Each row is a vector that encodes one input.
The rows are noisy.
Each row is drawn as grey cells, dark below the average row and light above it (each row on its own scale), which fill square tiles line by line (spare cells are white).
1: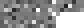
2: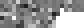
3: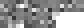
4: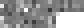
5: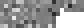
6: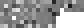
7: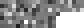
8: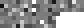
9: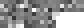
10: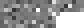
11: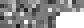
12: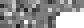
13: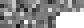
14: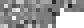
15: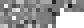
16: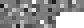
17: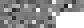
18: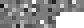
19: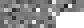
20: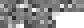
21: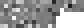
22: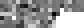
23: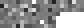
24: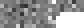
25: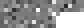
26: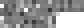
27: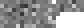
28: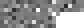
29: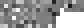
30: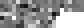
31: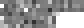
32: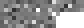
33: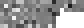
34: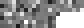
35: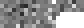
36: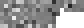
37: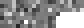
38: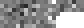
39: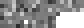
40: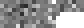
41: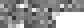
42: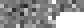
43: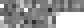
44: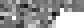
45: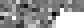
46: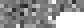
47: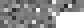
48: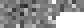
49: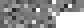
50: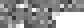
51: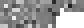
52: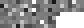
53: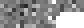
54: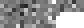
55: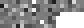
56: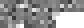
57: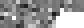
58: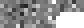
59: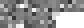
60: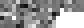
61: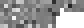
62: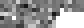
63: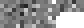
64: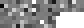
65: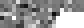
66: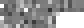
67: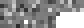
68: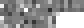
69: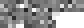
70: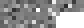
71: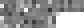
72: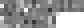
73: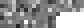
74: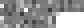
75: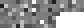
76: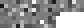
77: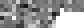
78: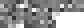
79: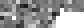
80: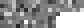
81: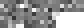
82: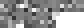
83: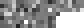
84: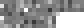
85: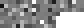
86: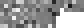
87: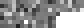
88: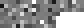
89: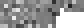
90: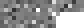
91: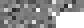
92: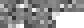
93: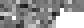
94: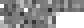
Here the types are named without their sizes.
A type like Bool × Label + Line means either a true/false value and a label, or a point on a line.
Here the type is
Bool × Bool × Bool.
